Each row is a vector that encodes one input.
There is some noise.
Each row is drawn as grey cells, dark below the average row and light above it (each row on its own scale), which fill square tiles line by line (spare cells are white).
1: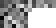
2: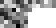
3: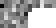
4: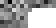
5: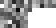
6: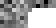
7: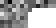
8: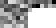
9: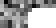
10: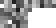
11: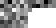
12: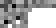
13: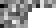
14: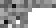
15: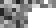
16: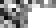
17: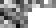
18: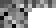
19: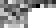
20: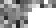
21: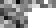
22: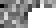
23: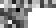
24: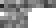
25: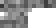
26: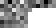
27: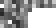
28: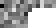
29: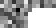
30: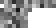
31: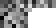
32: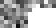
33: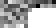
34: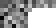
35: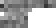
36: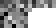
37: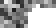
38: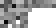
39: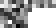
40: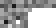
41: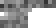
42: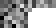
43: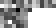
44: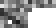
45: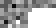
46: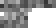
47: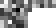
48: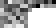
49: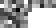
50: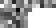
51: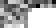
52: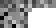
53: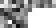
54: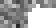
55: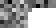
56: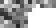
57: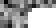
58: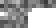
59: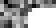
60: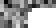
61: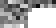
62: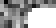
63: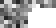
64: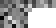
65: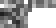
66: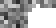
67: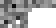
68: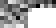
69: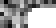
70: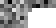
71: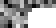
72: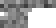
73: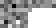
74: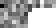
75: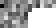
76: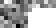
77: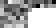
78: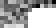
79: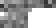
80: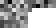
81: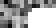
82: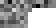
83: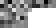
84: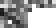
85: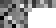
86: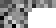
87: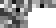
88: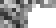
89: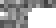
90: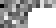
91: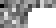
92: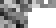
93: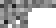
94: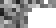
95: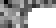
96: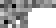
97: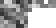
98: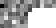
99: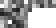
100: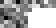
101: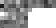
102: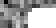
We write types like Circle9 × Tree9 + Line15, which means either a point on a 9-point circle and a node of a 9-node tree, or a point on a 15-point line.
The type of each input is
Bool × Line3 × Line5 + Label7.
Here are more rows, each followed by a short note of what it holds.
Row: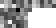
a point on a 3-point line, a point on a 5-point line and a true/false value
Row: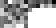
one of 7 labels
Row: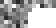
a point on a 3-point line, a point on a 5-point line and a true/false value
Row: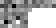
one of 7 labels
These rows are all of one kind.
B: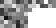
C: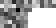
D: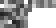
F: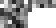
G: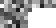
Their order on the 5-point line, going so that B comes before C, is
B, D, F, C, G.
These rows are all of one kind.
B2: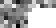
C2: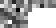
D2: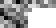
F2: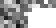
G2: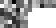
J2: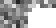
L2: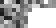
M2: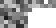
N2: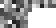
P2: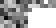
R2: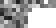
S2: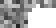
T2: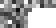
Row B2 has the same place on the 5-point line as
C2, G2, J2 and N2.
